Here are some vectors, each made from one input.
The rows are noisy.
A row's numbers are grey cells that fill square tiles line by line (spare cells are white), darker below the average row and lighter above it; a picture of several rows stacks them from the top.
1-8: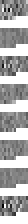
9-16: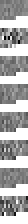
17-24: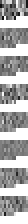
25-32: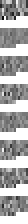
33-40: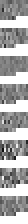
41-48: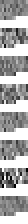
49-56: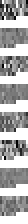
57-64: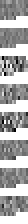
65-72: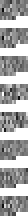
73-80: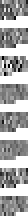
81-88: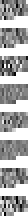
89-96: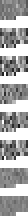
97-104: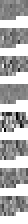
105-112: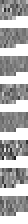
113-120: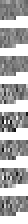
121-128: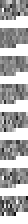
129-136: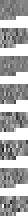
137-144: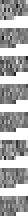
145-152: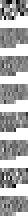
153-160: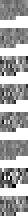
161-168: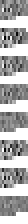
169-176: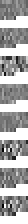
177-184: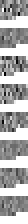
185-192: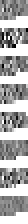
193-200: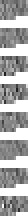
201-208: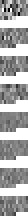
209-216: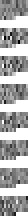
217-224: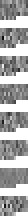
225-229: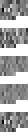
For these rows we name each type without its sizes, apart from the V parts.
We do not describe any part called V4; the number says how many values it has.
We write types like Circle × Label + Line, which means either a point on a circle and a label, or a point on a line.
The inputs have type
Bool × Bool × Bool × Bool × Label × (Label + Line) × V4.
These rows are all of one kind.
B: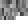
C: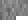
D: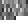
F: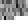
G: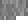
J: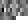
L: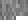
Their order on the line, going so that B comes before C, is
B, F, L, G, J, D, C.
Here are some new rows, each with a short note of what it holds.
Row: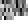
a label, a point on a line, four true/false values and a value of V4
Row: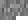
two labels, four true/false values and a value of V4
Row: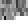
a label, a point on a line, four true/false values and a value of V4
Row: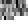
a label, a point on a line, four true/false values and a value of V4
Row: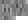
a label, a point on a line, four true/false values and a value of V4
